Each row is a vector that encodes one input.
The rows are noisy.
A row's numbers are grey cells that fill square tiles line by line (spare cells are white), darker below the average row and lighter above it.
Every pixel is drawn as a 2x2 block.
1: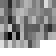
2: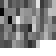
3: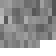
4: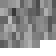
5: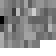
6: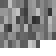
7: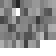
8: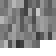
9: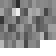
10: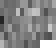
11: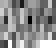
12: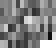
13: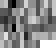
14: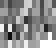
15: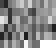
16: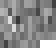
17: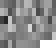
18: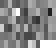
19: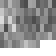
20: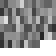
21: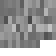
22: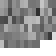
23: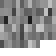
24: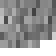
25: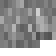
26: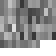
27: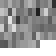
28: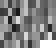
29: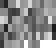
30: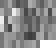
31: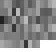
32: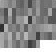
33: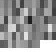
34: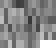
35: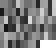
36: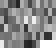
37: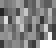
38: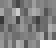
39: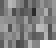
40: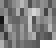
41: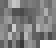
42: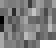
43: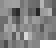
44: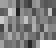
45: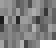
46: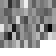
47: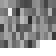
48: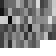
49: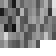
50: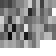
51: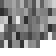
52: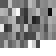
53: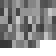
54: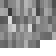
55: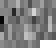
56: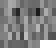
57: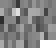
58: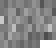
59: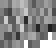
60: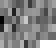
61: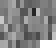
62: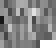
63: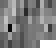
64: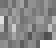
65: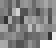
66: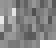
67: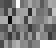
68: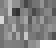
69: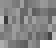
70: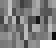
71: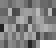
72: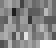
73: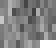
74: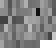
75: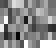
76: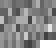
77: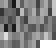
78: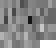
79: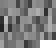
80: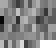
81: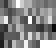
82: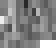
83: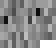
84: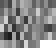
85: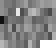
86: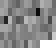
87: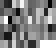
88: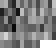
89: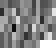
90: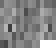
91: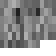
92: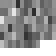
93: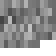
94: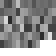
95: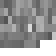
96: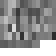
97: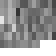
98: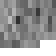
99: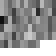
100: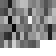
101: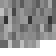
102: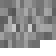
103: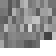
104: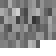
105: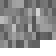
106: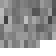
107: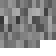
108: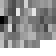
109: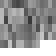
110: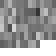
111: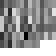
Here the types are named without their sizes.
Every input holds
either a point on each of two circles, or a list of points on a line.
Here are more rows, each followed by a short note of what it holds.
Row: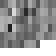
a list of three items
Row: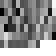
the empty list
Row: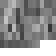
a list of three items
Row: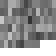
a list of two items
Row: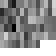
the empty list
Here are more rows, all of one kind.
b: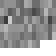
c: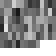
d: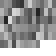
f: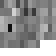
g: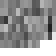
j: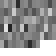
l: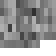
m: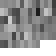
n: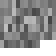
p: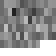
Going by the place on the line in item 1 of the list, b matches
c, g, m and p.
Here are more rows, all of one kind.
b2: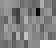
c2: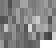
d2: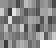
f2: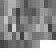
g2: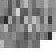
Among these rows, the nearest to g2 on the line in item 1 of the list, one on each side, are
b2 and c2.
